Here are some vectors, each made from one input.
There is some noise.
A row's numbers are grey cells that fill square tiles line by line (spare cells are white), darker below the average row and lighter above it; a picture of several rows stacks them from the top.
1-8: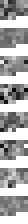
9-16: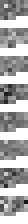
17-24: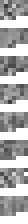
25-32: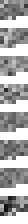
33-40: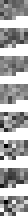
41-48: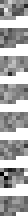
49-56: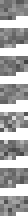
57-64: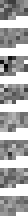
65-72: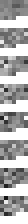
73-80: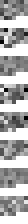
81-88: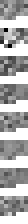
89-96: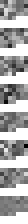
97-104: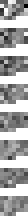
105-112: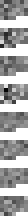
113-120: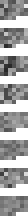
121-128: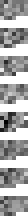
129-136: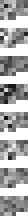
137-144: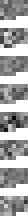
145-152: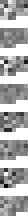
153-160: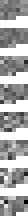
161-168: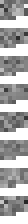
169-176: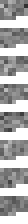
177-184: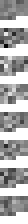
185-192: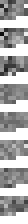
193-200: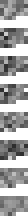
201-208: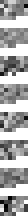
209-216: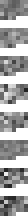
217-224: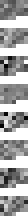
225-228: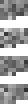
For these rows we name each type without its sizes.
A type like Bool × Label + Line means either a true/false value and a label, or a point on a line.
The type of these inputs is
(Circle + Unit) × Label.
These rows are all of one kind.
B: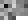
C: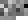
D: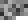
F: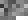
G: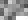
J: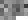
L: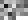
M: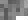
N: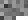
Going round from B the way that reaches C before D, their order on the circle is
B, C, D, G, N, M, F, L, J.
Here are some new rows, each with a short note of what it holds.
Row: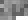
a label
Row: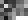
a point on a circle and a label
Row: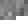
a label
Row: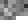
a point on a circle and a label
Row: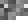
a label
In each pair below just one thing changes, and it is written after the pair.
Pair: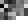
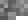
the place on the circle
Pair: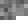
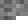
the place on the circle
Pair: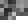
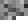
the label
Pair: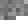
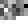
the place on the circle
